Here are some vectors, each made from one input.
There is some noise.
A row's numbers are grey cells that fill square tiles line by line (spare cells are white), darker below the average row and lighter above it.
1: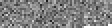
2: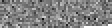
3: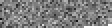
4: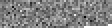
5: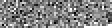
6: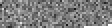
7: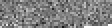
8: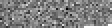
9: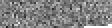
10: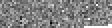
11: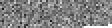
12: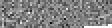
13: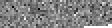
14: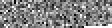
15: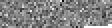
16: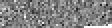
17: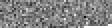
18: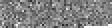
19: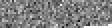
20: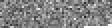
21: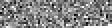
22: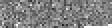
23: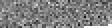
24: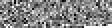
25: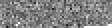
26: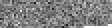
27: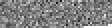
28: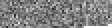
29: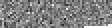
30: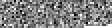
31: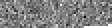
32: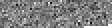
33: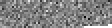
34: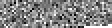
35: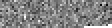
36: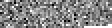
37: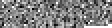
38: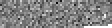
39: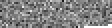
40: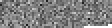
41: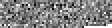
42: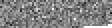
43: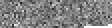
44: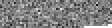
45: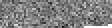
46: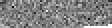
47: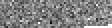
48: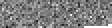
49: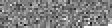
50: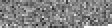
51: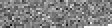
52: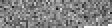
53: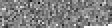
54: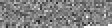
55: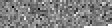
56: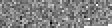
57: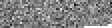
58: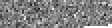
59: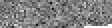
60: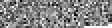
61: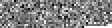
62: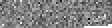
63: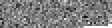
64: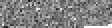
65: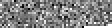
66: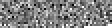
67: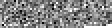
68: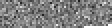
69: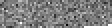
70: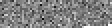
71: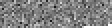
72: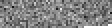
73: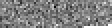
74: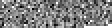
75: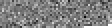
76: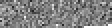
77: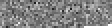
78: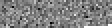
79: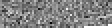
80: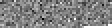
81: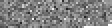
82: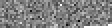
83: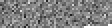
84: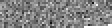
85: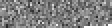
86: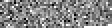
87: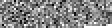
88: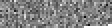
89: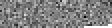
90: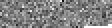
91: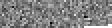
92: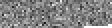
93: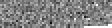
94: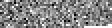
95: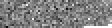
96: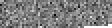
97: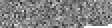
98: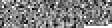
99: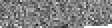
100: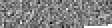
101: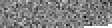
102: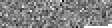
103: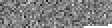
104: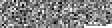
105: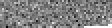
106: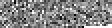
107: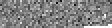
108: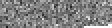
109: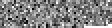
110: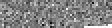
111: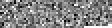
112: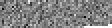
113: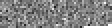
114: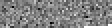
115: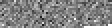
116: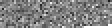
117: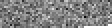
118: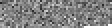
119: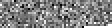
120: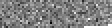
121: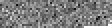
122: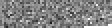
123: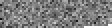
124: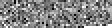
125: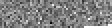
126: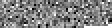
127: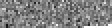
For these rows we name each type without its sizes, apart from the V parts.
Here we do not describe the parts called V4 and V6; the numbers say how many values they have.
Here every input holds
a value of V6, together with either a label, or four true/false values and a value of V4.
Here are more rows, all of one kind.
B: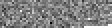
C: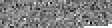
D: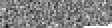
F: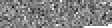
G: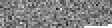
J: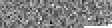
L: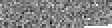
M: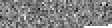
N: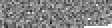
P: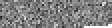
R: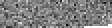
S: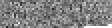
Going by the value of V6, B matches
J, L and N.
